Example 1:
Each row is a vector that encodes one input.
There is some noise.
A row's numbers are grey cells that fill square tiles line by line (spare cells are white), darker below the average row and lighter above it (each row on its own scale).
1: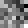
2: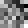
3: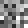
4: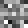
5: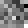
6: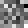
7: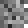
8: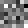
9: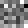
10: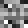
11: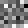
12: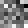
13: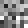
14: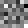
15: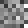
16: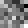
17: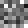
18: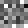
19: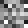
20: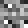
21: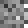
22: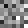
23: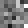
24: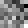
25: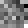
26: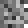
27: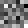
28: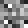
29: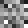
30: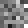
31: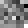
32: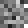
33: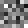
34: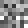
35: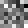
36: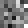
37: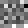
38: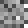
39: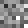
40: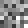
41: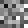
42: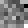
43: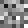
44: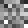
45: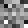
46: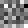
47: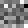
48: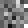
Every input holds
either a point on a 6-point line, or a node of a 7-node tree.
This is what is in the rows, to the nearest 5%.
About 45% of them hold a point on a 6-point line. The rest hold a node of a 7-node tree.
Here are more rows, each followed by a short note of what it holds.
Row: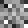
a node of a 7-node tree
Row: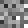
a node of a 7-node tree
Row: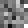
a node of a 7-node tree
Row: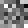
a point on a 6-point line
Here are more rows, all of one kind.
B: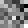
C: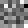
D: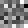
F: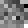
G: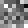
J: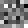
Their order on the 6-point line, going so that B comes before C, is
B, F, G, J, D, C.
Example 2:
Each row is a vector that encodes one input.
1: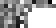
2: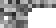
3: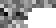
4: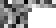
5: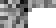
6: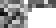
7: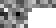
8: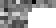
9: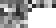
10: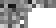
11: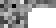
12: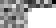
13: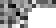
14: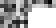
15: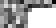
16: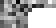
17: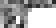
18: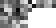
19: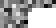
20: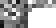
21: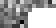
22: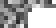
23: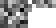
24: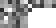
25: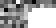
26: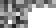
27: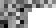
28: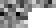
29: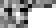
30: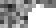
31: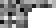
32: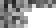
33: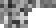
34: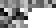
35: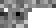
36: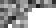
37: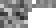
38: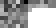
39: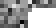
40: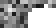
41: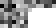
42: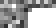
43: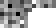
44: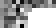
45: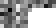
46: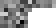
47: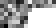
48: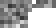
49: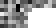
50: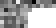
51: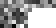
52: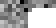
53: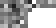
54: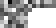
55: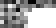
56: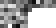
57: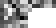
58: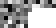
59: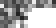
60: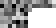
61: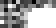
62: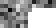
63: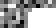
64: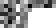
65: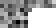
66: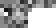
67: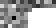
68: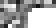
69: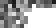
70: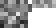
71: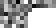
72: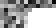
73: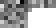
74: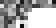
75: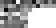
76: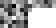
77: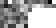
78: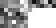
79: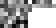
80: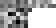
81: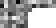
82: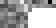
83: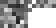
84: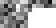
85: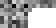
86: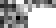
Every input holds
a point on a 9-point line and a node of a 9-node tree.
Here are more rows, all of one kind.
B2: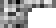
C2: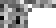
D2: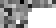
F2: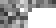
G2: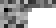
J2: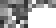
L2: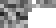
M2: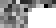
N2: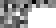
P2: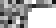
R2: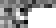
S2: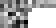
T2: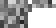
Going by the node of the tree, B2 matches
C2 and S2.
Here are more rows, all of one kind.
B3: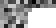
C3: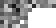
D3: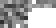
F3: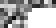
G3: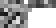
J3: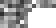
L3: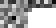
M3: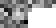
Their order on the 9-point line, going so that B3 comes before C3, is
M3, G3, B3, L3, F3, C3, D3, J3.
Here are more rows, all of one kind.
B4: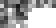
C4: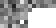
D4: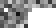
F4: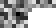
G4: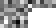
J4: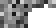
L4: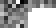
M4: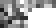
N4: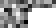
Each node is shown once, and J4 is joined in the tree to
C4 and M4.
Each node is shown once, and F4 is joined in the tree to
D4 and M4.
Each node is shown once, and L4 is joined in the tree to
B4 and N4.
